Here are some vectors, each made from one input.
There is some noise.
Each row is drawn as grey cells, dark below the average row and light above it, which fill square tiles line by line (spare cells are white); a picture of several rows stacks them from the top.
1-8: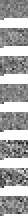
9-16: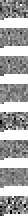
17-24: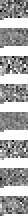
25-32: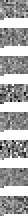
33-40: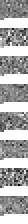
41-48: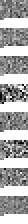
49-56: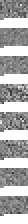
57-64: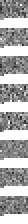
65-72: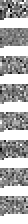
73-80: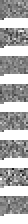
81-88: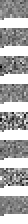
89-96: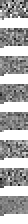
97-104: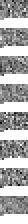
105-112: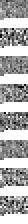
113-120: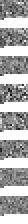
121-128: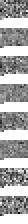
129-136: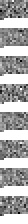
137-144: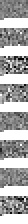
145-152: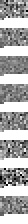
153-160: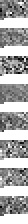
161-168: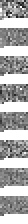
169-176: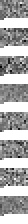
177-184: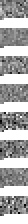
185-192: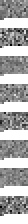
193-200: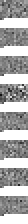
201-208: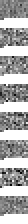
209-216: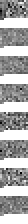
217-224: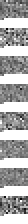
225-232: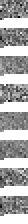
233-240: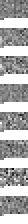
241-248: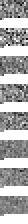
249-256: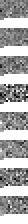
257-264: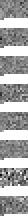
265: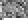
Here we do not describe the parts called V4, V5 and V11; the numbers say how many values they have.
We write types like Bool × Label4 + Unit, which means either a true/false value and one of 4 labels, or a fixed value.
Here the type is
(Line7 × V4 + V5 × V11) × Tree10 × (Tree10 + Unit).
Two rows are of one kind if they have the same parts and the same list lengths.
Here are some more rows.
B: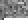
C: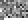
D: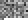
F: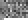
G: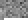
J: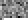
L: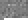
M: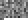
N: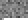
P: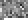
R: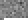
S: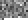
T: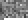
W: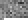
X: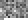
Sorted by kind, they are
B, D, X
C, M, P, R, T, W
F, J, L, N, S
G

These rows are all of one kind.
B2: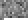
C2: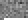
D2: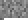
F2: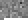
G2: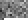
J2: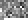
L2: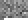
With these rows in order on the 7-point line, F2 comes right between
C2 and J2.
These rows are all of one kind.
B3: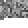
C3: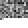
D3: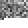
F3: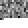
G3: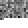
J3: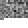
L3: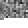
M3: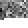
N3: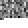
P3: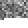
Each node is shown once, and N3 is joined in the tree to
J3.
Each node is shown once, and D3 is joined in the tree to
J3, L3 and M3.
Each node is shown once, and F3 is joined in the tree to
M3.
